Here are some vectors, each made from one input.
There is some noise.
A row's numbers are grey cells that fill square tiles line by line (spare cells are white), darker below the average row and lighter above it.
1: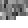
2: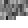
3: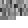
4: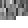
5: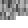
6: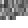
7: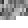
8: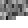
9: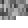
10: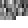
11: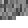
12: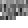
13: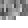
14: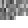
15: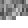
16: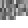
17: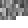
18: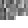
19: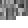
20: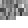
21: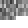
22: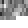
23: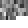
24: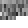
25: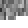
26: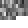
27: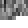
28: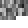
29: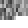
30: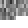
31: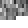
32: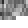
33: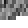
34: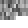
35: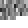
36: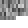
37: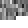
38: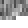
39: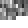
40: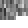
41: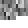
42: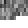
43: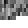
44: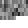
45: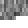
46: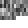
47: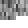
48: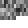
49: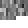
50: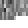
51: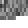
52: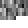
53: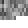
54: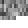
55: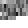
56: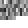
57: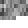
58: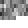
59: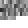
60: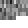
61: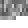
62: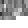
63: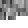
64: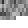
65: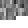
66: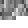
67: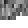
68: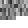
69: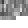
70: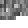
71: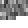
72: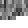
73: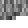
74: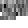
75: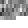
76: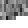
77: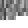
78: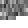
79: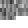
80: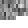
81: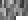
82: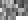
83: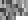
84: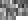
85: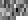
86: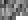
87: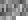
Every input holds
a true/false value, together with either a point on a 4-point line, or a point on a 6-point line.
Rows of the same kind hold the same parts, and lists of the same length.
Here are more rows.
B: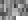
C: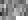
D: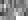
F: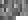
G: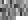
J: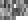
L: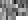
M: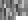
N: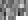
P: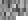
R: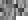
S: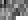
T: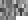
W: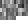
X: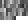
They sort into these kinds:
B, C, D, L, W, X
F, G, J, M, N, P, R, S, T

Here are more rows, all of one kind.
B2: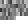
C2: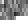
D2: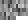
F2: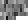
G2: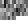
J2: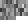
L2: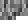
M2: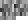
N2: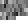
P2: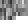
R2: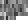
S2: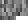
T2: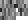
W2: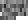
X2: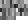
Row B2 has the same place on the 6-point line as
M2, T2, W2 and X2.
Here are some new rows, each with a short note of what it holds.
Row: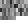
a point on a 6-point line and a true/false value
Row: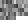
a point on a 6-point line and a true/false value
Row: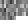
a point on a 6-point line and a true/false value
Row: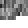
a point on a 6-point line and a true/false value
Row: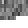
a point on a 6-point line and a true/false value
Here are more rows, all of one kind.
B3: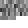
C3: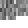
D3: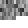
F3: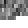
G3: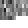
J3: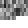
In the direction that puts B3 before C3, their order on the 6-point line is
B3, D3, C3, G3, F3, J3.
